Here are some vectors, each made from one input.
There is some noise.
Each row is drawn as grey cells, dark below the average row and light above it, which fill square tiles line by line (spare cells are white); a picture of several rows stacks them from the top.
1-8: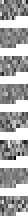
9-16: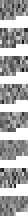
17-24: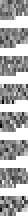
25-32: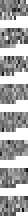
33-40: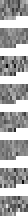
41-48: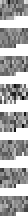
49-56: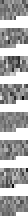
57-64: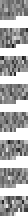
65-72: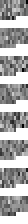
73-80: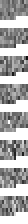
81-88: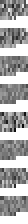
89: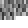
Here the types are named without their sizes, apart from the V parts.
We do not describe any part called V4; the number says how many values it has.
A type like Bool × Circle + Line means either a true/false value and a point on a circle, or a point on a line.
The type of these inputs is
(Bool × Bool × Bool + Unit) × V4 + Line.
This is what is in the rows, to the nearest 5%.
About 25% of them hold a point on a line. The rest hold a value of V4, together with either a fixed value, or three true/false values.
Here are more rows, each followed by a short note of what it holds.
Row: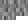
a value of V4
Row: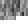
a point on a line
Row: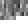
a point on a line
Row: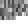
a point on a line
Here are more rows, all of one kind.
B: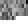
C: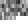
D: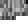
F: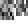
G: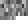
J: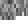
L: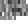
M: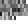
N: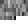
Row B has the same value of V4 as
C, F and G.
